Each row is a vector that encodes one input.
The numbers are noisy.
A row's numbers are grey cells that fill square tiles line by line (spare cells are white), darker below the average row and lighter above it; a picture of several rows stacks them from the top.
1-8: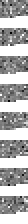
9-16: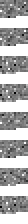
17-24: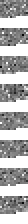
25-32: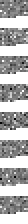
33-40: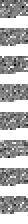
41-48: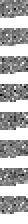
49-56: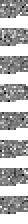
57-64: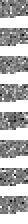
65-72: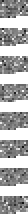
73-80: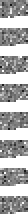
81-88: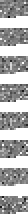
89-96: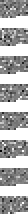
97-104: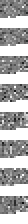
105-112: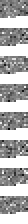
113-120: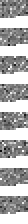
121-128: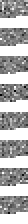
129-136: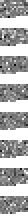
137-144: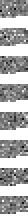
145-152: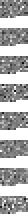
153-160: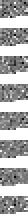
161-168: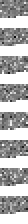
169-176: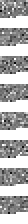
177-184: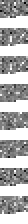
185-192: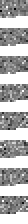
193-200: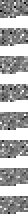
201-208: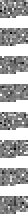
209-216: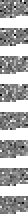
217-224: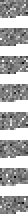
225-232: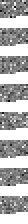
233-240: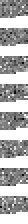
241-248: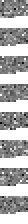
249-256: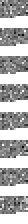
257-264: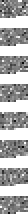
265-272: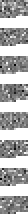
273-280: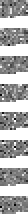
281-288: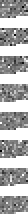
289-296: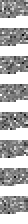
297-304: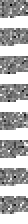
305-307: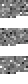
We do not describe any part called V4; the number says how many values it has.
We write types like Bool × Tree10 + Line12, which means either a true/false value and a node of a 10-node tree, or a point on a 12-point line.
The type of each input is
(Circle11 + V4) × Tree8.
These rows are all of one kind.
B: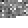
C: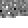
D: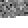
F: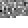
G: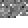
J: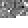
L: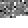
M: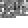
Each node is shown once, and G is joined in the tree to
J.
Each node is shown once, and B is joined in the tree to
F.
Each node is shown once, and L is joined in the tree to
D.
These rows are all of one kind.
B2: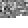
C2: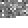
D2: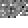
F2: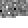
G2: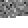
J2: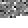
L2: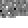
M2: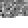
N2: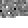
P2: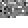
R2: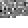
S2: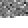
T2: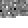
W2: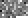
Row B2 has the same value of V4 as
C2, J2 and M2.
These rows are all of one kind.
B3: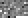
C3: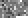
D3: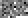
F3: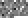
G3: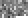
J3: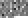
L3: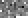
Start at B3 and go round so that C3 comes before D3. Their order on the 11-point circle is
B3, C3, J3, F3, L3, D3, G3.
